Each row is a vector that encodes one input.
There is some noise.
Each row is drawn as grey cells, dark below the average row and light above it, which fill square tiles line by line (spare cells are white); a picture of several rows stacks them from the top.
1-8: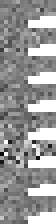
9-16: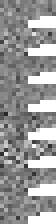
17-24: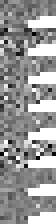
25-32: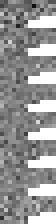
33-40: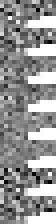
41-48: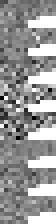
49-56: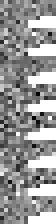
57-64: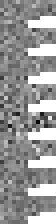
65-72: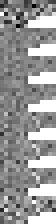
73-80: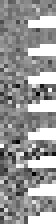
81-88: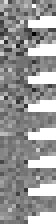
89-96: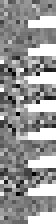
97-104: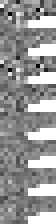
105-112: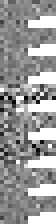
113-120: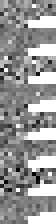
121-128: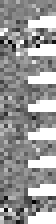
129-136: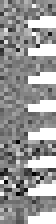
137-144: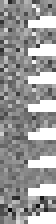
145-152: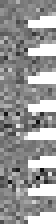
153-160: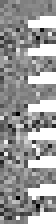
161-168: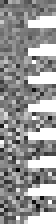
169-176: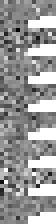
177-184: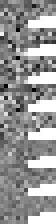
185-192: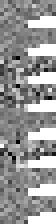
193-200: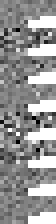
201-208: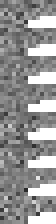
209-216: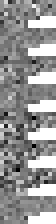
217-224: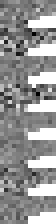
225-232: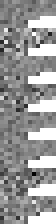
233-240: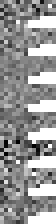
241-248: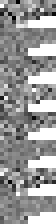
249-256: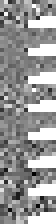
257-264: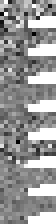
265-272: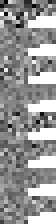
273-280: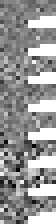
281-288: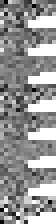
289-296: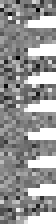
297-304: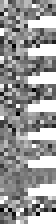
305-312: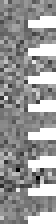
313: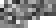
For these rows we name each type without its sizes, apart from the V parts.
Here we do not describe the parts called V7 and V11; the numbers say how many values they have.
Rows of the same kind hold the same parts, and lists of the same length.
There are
3 kinds of row.
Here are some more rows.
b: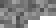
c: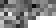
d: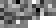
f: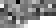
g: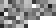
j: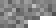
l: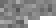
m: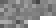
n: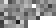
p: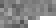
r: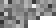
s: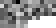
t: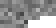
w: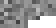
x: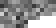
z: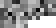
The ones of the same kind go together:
b, n, r, t, w, x
c, g, j, l, m, p
d, f, s, z

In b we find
a point on a line, a node of a tree and a value of V7.
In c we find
a point on each of two lines and a node of a tree.
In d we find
a value of V11.
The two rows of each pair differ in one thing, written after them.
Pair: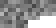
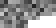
the place on the line
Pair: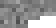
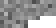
the value of V7
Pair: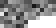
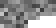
the place on the line
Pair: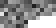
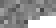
the place on the line
